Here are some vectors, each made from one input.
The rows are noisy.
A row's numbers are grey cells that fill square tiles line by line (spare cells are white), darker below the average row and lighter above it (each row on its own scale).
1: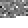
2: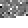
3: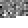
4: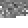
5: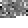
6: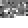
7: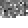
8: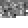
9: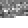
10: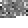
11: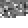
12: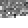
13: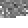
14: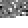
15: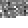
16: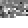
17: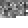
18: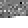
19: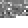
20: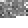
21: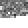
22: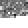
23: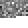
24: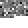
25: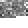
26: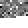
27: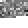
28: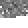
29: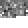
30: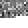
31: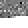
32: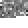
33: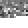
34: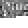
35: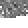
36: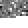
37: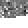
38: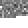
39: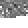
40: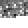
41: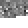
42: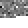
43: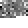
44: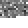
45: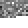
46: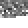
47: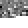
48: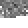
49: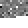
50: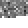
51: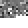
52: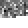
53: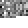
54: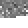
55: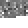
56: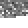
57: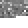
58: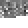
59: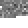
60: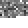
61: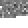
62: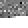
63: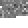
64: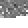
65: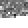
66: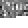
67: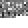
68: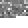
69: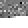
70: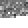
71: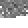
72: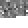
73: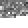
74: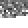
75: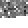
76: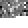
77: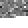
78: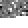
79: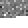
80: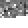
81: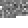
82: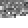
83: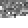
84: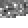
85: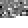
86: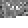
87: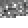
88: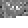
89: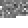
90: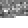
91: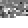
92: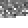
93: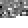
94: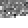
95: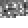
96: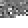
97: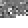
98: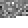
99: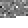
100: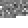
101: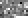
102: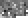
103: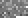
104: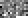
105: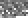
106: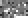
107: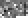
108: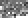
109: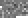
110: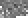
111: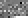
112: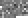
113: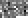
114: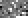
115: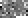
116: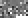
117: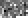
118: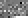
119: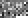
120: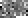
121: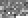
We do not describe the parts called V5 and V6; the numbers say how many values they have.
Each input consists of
either a value of V5 and a value of V6, or a list of up to two points on a 4-point line.
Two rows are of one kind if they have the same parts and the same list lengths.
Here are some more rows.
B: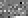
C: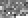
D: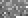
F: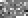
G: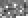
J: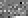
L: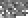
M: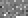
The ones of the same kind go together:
B, J
C, L
D, F, M
G

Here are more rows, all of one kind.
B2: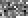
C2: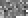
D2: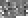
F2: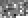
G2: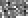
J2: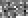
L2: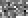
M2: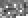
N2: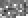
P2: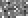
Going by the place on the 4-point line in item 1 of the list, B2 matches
G2, J2, L2 and P2.
